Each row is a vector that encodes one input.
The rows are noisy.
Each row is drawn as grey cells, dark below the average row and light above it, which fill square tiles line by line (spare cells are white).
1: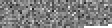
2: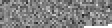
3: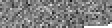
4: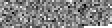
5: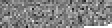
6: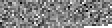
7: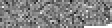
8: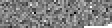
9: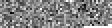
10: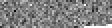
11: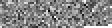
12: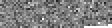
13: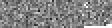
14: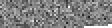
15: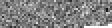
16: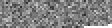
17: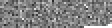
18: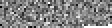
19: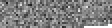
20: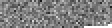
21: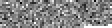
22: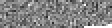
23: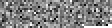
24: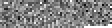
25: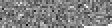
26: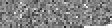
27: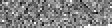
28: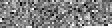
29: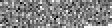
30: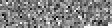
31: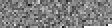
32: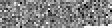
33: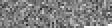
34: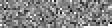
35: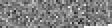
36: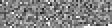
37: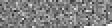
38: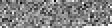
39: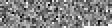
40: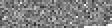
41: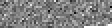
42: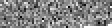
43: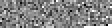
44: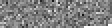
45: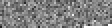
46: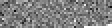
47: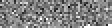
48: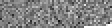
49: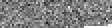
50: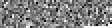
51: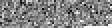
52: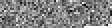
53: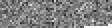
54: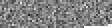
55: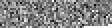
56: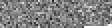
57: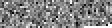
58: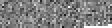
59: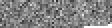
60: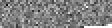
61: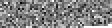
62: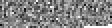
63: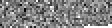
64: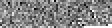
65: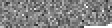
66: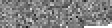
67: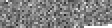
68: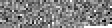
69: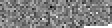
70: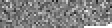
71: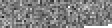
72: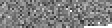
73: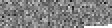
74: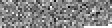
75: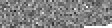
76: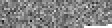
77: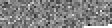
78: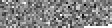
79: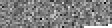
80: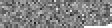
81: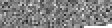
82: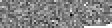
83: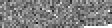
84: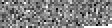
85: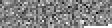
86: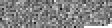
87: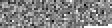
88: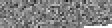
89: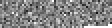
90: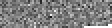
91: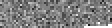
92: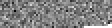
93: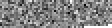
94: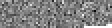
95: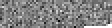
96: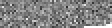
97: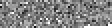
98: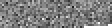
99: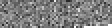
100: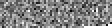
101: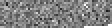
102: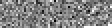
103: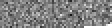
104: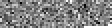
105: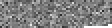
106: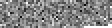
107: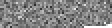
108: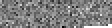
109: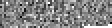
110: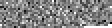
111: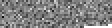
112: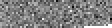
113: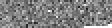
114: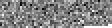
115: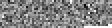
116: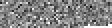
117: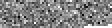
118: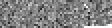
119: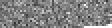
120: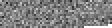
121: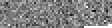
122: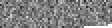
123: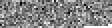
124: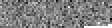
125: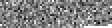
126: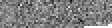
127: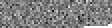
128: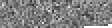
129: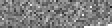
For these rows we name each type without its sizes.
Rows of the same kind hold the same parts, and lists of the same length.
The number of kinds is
3.
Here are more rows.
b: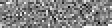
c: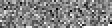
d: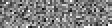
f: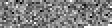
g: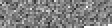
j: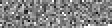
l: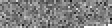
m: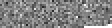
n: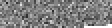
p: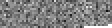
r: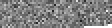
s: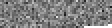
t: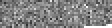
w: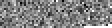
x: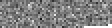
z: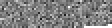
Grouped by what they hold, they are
b, c, f, w
d, j
g, l, m, n, p, r, s, t, x, z

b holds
a point on a circle and a point on a line.
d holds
a point on a line.
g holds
four true/false values.
